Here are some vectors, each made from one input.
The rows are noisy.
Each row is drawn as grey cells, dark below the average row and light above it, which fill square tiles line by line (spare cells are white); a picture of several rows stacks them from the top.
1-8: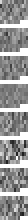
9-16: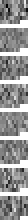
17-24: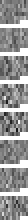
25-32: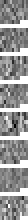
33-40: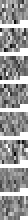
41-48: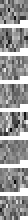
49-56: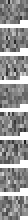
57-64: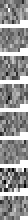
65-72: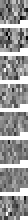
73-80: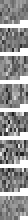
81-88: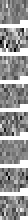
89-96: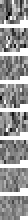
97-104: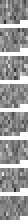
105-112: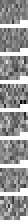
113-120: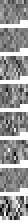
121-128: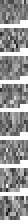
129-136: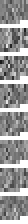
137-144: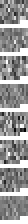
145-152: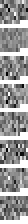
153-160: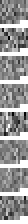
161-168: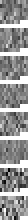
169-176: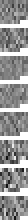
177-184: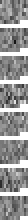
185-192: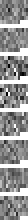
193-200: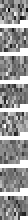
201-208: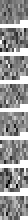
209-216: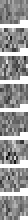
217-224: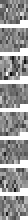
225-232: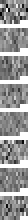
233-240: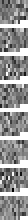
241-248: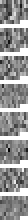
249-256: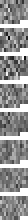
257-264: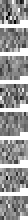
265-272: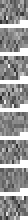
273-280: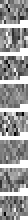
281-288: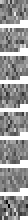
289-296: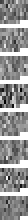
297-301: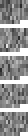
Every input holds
either a point on a 20-point circle and a true/false value, or a point on a 19-point line.
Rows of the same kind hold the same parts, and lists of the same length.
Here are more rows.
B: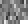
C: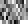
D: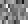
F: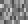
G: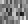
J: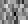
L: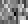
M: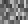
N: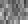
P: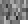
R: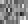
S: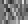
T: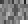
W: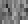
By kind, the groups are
B, C, F, G, J, L, M, N, P, R, W
D, S, T

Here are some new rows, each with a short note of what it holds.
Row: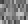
a point on a 19-point line
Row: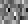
a point on a 20-point circle and a true/false value
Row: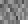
a point on a 20-point circle and a true/false value
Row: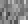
a point on a 20-point circle and a true/false value
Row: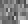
a point on a 19-point line
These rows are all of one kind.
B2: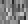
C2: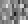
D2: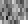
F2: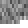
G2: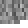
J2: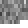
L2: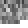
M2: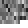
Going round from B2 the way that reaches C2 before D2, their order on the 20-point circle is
B2, M2, J2, G2, C2, D2, F2, L2.
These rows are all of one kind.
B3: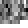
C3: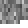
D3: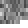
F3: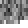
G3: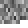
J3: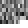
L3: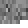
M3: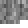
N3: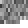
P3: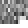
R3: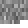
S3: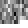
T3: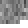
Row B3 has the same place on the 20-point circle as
J3, M3, P3 and S3.
